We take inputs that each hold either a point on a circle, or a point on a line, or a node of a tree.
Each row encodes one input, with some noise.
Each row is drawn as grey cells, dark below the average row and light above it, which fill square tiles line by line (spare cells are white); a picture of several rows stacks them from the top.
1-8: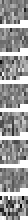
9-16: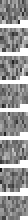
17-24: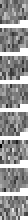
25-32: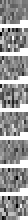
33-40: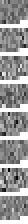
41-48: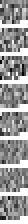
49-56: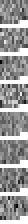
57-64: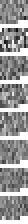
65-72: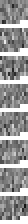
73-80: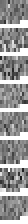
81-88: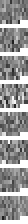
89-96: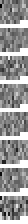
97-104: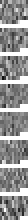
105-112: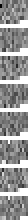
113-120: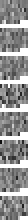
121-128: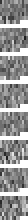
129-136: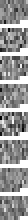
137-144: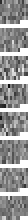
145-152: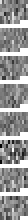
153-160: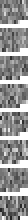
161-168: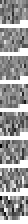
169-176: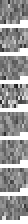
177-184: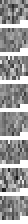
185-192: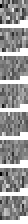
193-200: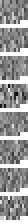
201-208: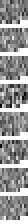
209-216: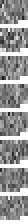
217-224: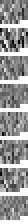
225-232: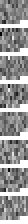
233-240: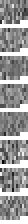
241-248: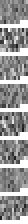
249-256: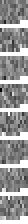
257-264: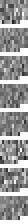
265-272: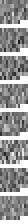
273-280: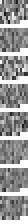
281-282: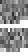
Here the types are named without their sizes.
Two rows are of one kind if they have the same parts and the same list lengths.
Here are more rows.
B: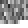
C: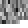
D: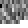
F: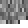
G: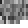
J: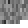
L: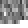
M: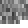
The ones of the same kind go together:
B, D, L
C, G, J, M
F

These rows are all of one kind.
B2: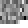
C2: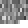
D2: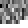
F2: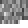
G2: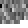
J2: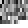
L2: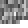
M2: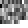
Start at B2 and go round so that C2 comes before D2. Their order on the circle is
B2, C2, L2, D2, G2, M2, J2, F2.
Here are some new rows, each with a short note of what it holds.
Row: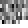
a node of a tree
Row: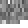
a point on a line
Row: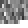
a point on a circle
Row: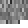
a point on a line
